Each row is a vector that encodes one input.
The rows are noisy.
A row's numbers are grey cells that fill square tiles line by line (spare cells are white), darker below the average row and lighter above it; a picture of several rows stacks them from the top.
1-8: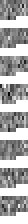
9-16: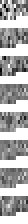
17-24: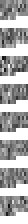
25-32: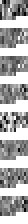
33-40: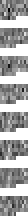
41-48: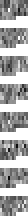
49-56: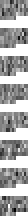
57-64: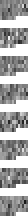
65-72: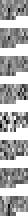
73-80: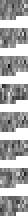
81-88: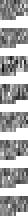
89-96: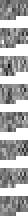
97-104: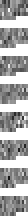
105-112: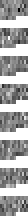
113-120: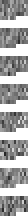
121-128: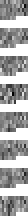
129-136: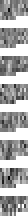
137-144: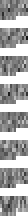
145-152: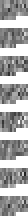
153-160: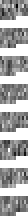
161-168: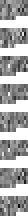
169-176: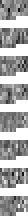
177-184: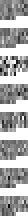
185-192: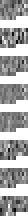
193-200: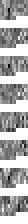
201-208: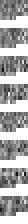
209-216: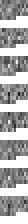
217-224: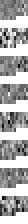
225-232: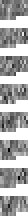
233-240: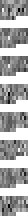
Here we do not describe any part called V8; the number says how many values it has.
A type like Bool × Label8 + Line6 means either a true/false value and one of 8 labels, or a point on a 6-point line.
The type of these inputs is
List2(Bool × V8).
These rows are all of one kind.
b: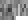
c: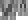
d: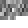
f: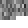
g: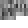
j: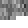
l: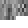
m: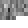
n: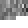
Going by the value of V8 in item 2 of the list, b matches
d, g and j.
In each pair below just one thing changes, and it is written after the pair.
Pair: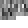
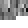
the true/false value in item 2 of the list
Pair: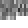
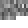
the value of V8 in item 2 of the list
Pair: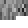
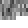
the true/false value in item 1 of the list
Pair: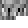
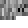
the value of V8 in item 2 of the list
